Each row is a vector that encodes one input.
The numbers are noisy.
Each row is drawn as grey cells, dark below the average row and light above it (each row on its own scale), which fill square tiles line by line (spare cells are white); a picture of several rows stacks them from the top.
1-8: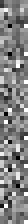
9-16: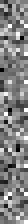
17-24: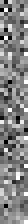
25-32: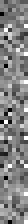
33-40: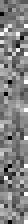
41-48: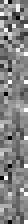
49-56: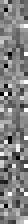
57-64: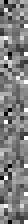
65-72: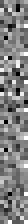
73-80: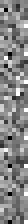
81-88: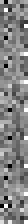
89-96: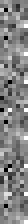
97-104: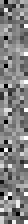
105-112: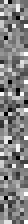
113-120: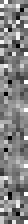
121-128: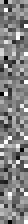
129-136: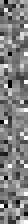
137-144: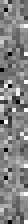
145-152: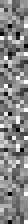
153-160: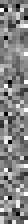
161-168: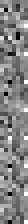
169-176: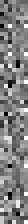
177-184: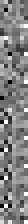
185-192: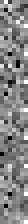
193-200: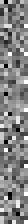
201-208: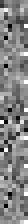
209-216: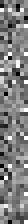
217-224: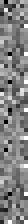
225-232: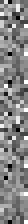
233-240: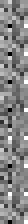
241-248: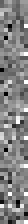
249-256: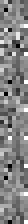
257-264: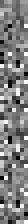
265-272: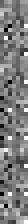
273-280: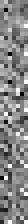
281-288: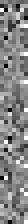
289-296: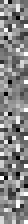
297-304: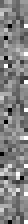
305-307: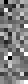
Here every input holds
either a point on an 11-point line, or four true/false values.
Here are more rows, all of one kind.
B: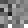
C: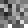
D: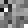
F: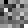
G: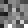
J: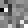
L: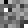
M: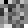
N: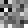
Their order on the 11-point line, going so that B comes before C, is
M, F, L, N, D, J, B, C, G.
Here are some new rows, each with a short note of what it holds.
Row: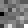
a point on an 11-point line
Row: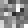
four true/false values
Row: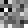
a point on an 11-point line
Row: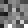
a point on an 11-point line
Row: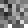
a point on an 11-point line
